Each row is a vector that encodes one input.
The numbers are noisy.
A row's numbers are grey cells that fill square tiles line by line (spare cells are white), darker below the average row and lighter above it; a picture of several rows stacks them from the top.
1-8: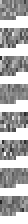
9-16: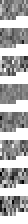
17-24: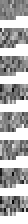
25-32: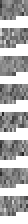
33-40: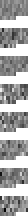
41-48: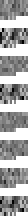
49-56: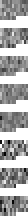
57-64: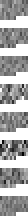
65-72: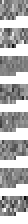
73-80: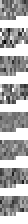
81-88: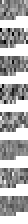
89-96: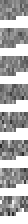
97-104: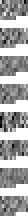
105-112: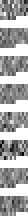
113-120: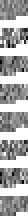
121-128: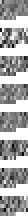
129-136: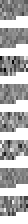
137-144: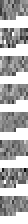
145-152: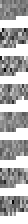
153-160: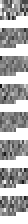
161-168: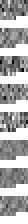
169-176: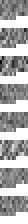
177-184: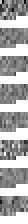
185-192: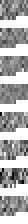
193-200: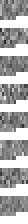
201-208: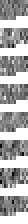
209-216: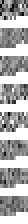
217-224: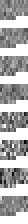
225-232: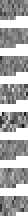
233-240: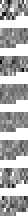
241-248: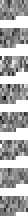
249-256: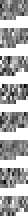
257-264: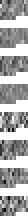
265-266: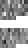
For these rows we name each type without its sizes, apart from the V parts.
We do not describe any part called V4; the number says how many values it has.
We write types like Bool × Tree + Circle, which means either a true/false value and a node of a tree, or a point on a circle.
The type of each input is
(Bool × V4 + Unit) × (Label + Line) × Line.
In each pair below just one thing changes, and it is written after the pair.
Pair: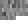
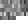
the place on the line
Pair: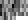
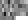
the label
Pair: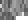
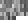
the label
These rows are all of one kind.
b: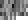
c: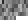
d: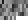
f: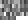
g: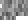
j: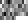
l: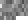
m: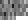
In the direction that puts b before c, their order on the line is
f, m, j, l, g, b, d, c.
